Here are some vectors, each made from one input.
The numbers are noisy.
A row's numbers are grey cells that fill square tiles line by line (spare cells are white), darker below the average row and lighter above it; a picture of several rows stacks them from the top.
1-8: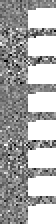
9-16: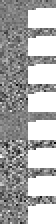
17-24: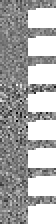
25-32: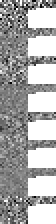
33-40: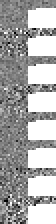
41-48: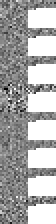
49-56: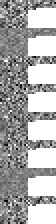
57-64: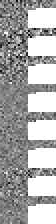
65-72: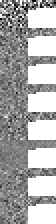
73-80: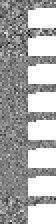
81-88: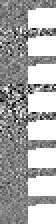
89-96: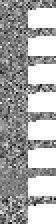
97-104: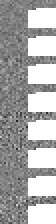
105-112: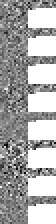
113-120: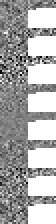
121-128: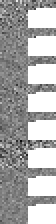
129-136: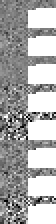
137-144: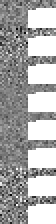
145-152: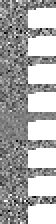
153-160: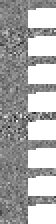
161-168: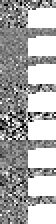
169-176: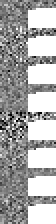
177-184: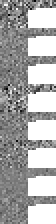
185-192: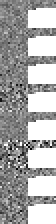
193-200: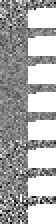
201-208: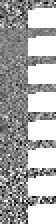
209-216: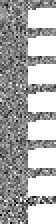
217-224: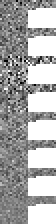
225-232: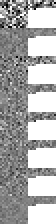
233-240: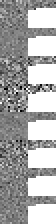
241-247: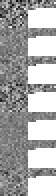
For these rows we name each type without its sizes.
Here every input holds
a point on a line, together with either a point on a line, or a list of points on a circle.
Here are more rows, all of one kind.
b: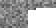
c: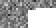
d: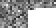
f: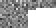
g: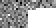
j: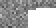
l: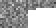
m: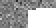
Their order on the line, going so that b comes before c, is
b, m, c, j, g, f, l, d.
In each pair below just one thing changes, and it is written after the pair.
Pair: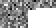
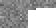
the place on the circle in item 2 of the list
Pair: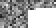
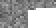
the place on the circle in item 1 of the list
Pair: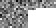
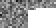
the place on the circle in item 1 of the list
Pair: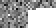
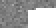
the place on the circle in item 1 of the list
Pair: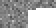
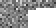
the place on the circle in item 2 of the list
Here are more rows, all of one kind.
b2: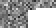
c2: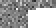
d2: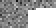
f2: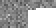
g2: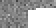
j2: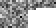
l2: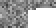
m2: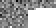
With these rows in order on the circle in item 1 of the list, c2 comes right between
b2 and g2.
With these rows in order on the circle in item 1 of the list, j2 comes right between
d2 and l2.
